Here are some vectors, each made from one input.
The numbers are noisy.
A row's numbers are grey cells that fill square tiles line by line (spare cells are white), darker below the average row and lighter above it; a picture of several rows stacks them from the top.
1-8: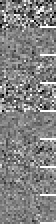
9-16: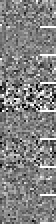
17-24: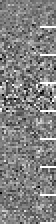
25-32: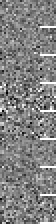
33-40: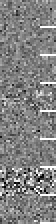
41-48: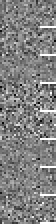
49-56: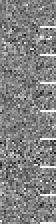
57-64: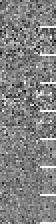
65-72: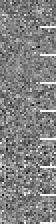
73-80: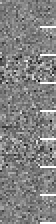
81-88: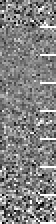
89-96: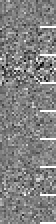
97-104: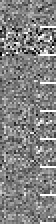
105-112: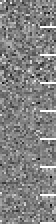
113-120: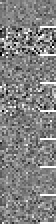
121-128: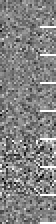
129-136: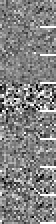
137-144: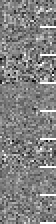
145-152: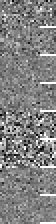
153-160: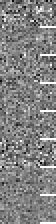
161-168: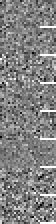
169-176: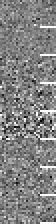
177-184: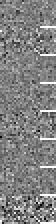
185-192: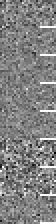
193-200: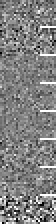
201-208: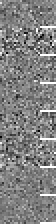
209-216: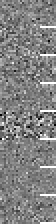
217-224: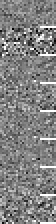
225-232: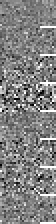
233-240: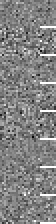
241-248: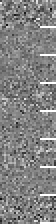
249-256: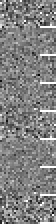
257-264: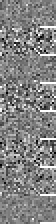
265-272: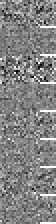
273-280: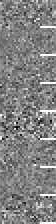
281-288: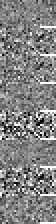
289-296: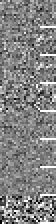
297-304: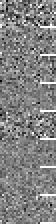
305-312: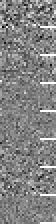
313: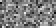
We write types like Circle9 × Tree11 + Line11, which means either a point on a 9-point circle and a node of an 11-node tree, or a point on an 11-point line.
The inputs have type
Bool × Label6 + Line7 × List2(Circle5 × Label4).
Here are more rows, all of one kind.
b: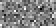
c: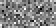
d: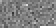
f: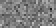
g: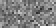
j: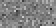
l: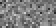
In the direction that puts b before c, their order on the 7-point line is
j, f, b, l, c, g, d.
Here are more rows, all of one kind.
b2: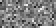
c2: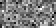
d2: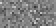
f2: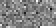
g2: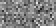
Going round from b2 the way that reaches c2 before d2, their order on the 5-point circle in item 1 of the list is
b2, f2, g2, c2, d2.
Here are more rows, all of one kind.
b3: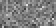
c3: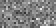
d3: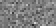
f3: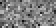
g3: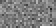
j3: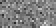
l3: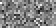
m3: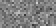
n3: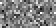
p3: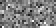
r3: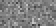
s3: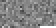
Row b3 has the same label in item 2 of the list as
g3, l3 and p3.
